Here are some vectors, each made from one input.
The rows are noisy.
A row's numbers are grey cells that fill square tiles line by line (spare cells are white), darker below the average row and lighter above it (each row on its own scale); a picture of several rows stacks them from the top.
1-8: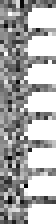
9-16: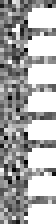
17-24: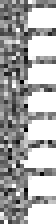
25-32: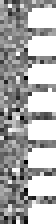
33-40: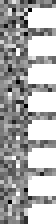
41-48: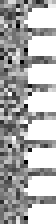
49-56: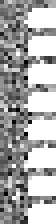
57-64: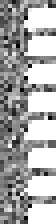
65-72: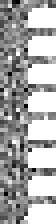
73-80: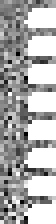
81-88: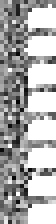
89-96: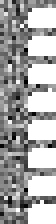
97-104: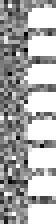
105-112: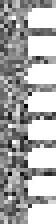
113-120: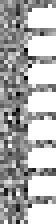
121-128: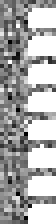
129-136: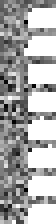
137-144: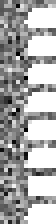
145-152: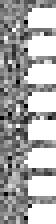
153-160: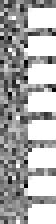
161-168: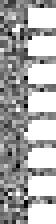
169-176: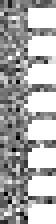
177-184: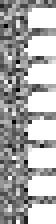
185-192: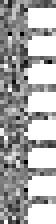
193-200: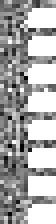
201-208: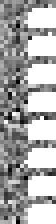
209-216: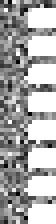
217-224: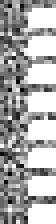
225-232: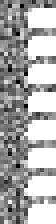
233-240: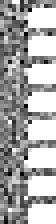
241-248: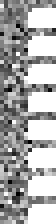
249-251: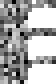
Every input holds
either a point on a 14-point line, or a list of up to two points on a 6-point line.
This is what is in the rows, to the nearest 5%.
About 55% of them hold a point on a 14-point line. The rest are lists of up to two points on a 6-point line: a few of all rows are empty, 20% hold one and 25% two.
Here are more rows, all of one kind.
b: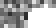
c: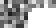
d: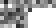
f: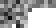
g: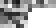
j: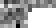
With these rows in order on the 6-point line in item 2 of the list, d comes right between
f and j.
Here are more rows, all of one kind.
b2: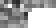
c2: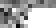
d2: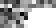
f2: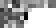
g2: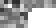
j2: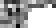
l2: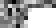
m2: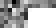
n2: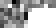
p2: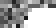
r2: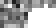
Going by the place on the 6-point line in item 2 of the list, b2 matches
g2, j2 and l2.
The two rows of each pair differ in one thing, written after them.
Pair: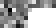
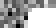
the place on the 6-point line in item 2 of the list
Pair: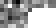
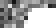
the place on the 6-point line in item 2 of the list
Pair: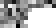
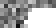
the place on the 6-point line in item 2 of the list
